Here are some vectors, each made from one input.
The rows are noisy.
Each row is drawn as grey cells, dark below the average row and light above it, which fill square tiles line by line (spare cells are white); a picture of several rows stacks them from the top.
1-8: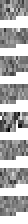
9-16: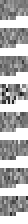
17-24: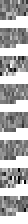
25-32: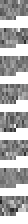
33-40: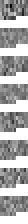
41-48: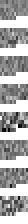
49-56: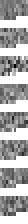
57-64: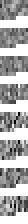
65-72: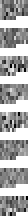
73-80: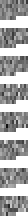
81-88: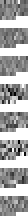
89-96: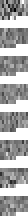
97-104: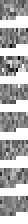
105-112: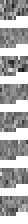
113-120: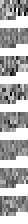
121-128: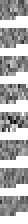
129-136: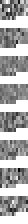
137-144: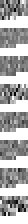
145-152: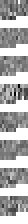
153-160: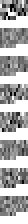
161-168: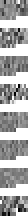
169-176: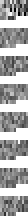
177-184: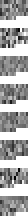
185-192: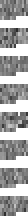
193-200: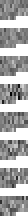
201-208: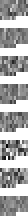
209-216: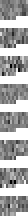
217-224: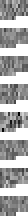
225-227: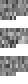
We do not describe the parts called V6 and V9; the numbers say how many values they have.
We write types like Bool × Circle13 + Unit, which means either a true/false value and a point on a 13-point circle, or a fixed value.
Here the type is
Bool × (Tree7 + V6) × V9 + Tree8.
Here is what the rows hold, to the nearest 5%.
About 15% of them hold a node of an 8-node tree. The rest hold a true/false value and a value of V9, together with either a node of a 7-node tree, or a value of V6.
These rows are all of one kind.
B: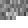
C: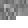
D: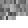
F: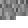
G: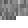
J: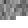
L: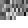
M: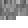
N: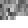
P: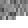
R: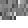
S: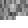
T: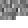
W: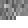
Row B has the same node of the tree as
C, N and W.
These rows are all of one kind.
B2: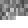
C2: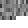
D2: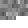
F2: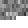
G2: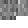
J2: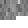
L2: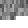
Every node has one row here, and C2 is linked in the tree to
J2.
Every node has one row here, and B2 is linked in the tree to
D2 and L2.
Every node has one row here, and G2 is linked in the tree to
F2.
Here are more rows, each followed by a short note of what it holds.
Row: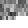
a node of a 7-node tree, a true/false value and a value of V9
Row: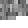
a true/false value, a value of V6 and a value of V9
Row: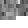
a node of a 7-node tree, a true/false value and a value of V9
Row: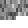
a node of a 7-node tree, a true/false value and a value of V9
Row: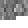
a true/false value, a value of V6 and a value of V9
